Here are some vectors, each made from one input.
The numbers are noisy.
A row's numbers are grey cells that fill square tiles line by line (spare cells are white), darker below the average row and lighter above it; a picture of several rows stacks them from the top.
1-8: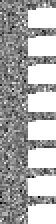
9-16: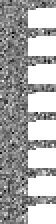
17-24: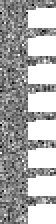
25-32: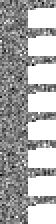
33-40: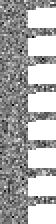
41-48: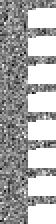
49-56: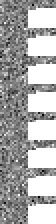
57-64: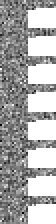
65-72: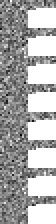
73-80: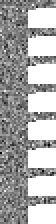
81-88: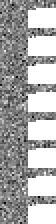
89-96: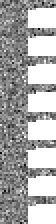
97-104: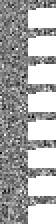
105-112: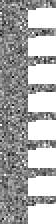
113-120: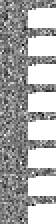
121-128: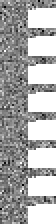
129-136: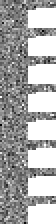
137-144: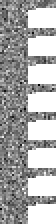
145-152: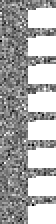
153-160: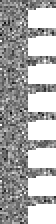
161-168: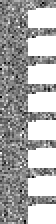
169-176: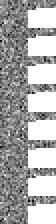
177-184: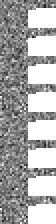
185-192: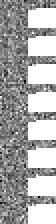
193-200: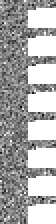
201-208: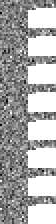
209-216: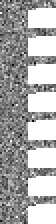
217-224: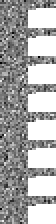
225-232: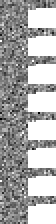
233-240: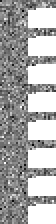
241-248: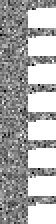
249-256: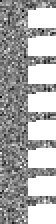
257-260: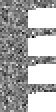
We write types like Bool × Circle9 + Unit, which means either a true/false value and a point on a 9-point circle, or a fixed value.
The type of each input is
Bool × Circle5 × List2(Line9).
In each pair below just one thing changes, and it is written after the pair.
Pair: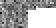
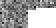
the place on the 9-point line in item 1 of the list
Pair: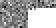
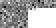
the place on the 9-point line in item 2 of the list
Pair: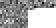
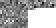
the place on the 9-point line in item 2 of the list
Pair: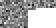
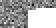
the true/false value
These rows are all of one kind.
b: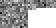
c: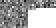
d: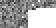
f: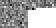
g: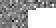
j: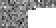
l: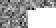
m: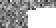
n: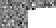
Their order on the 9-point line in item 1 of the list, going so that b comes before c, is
l, m, b, g, j, f, n, d, c.
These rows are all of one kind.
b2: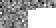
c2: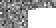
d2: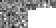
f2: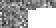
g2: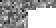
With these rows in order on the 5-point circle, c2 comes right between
b2 and f2.
